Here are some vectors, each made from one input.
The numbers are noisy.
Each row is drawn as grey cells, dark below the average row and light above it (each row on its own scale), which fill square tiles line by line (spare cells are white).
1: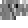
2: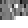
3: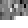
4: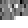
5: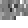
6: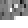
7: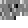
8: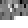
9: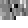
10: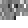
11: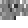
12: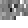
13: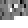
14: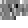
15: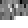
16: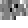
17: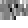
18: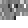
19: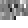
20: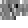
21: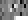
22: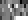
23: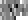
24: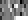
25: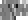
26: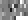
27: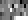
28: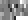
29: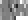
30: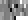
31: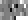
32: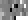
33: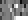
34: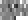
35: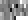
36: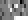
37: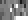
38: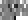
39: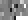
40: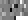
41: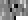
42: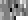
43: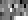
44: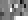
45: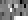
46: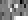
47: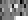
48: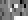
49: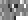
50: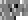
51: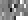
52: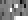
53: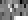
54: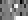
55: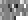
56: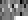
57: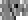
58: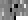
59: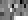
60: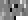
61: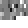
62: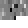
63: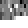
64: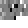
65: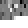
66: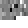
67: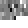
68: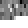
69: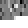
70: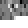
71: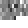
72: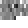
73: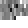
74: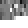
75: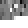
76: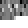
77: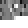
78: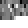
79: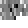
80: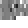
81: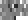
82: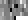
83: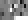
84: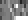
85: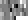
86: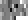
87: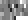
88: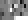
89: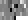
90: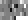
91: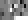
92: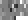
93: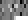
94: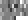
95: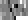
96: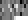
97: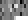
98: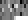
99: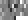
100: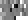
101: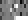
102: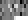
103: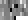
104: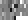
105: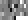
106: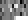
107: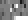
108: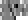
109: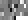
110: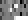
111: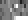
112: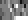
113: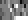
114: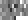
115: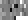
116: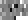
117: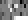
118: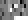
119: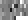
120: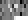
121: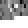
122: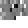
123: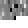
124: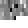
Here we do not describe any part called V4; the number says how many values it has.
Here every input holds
a point on each of two 5-point lines, a true/false value and a value of V4.
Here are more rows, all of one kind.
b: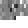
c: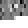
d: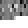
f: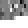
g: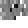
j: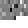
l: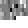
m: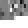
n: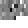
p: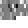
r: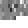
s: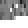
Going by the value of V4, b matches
c, f and m.
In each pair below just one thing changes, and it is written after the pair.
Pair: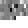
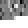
the true/false value
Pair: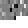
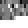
the true/false value
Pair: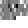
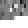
the true/false value
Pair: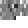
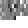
the value of V4
